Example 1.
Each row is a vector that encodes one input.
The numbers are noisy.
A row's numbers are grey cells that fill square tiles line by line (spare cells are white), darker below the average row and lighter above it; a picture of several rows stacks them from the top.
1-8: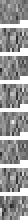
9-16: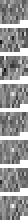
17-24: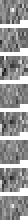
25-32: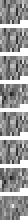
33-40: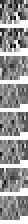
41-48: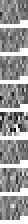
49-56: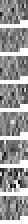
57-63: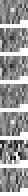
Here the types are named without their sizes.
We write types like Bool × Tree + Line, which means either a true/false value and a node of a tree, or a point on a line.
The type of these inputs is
Tree + Unit.
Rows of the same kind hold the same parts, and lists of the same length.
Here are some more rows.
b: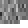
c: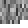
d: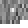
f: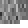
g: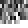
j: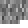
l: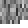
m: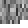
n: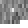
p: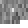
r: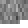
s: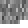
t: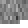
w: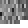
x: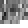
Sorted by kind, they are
b, c, d, f, j, l, m, n, p, r, s, t, w, x
g

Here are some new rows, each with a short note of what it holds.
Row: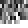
a fixed value
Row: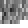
a node of a tree
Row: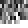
a fixed value
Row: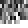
a fixed value
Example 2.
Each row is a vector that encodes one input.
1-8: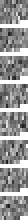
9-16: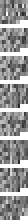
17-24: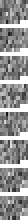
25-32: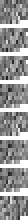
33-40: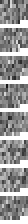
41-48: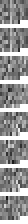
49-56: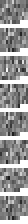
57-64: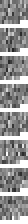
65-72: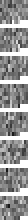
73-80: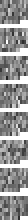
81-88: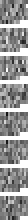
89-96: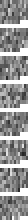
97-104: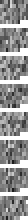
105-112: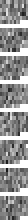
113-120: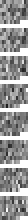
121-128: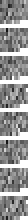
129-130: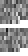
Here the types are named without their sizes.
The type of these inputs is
Circle.
